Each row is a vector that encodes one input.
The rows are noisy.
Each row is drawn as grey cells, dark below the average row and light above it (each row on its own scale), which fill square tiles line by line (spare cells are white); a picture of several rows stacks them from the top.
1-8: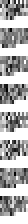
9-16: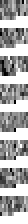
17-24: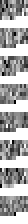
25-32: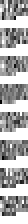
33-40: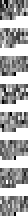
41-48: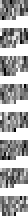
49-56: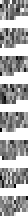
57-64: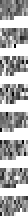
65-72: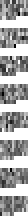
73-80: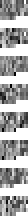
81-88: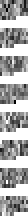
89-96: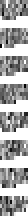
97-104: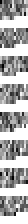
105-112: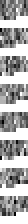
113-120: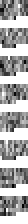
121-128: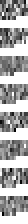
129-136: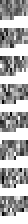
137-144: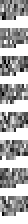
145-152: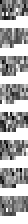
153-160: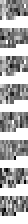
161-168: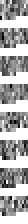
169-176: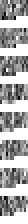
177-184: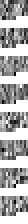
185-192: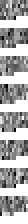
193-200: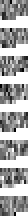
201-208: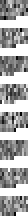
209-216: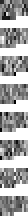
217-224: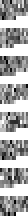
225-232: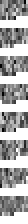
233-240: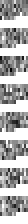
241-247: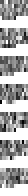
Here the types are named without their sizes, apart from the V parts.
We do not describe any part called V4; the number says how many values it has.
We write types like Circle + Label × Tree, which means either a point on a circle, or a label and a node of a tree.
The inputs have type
Bool × Bool × Bool + (Circle + V4) × Label + Unit.
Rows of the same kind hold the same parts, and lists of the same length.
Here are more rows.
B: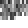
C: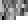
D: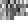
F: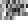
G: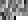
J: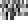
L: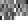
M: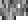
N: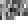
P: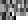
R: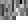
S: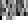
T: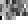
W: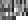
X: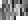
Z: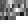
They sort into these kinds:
B, D, F, J, N, S, T
C, M, X
G, P, R, W, Z
L

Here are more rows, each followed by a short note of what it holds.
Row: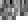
a label and a value of V4
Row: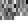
a fixed value
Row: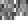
a fixed value
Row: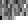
three true/false values
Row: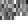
a fixed value
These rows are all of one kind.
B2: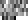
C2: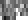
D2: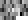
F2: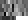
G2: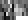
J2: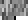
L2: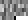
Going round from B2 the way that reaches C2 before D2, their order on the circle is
B2, L2, J2, F2, G2, C2, D2.
